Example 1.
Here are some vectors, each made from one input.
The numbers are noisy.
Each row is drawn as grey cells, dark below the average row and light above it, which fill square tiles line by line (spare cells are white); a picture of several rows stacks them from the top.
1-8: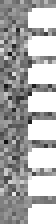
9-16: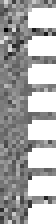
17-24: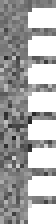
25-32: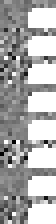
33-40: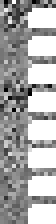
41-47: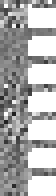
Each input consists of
a point on an 8-point line.
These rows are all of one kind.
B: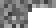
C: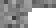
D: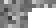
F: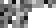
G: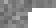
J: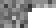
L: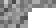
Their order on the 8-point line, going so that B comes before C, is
B, F, C, L, G, D, J.
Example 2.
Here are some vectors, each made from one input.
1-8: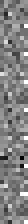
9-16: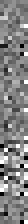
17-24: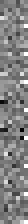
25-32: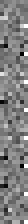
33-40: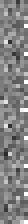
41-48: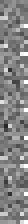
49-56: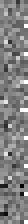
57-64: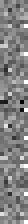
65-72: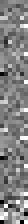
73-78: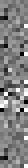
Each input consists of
either a fixed value, or four true/false values.
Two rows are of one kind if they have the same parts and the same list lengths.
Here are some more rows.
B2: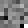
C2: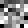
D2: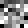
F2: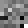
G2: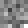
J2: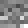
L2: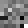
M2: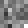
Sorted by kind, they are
B2, F2, G2, J2, L2, M2
C2, D2

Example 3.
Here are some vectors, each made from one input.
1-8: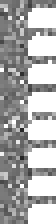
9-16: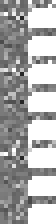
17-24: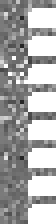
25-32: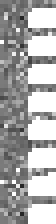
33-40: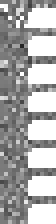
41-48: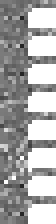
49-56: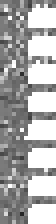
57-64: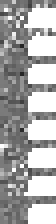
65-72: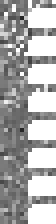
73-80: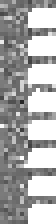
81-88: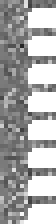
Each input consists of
a point on a 3-point line and a point on an 8-point line.
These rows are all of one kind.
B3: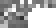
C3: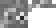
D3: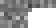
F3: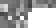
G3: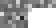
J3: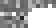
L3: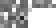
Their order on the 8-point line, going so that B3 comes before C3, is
B3, J3, F3, C3, D3, G3, L3.
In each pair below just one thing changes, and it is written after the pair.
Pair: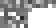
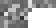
the place on the 8-point line
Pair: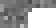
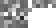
the place on the 8-point line
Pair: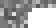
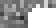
the place on the 8-point line
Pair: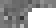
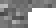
the place on the 3-point line
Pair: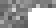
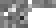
the place on the 8-point line
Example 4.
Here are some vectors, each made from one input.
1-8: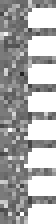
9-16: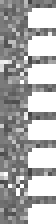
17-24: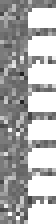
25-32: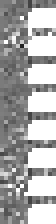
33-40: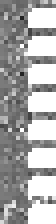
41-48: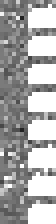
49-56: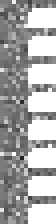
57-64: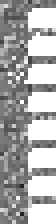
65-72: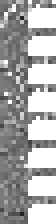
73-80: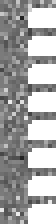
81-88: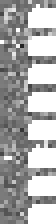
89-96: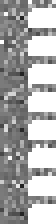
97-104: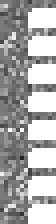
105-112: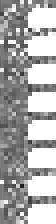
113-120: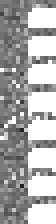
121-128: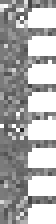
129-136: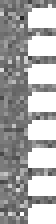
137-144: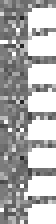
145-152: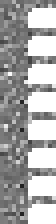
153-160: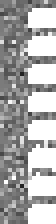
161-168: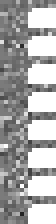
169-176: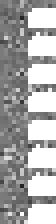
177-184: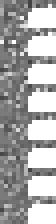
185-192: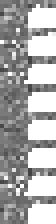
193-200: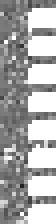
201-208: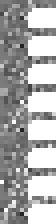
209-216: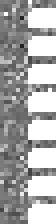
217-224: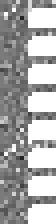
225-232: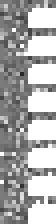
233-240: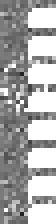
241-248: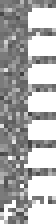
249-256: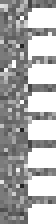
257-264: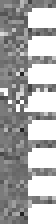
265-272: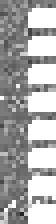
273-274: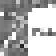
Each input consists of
a point on a 3-point line and a point on a 7-point line.
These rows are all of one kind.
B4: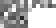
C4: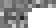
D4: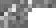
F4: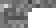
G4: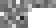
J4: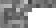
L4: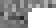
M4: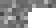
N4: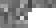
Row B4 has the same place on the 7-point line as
G4 and J4.
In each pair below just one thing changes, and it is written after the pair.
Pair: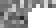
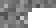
the place on the 7-point line
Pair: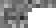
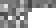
the place on the 7-point line
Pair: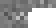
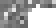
the place on the 3-point line
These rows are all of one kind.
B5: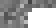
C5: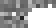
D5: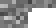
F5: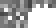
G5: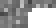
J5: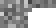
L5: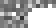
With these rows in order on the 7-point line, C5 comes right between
F5 and L5.
